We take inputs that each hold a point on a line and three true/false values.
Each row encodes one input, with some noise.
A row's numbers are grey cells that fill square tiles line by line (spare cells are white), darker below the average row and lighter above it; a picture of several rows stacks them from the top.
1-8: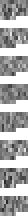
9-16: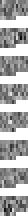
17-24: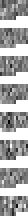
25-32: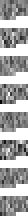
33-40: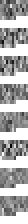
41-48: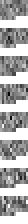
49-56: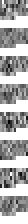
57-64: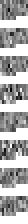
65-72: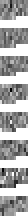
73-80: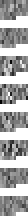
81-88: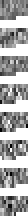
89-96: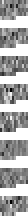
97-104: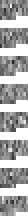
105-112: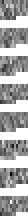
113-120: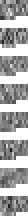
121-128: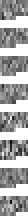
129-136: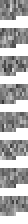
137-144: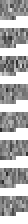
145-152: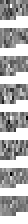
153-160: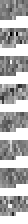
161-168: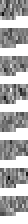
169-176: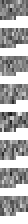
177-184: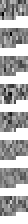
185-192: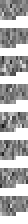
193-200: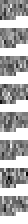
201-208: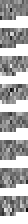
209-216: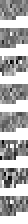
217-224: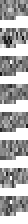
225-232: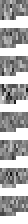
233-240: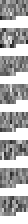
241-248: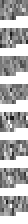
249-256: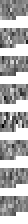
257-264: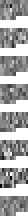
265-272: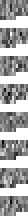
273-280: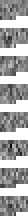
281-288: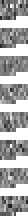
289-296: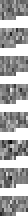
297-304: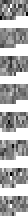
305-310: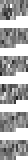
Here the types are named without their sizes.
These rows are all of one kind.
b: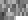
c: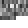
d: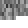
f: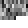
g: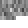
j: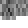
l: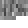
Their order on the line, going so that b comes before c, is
l, d, j, b, c, g, f.
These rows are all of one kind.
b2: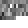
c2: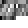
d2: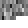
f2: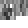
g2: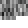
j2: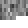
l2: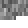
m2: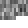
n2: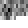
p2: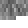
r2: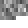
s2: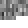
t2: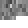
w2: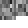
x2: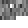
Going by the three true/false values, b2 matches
c2, d2, g2 and x2.
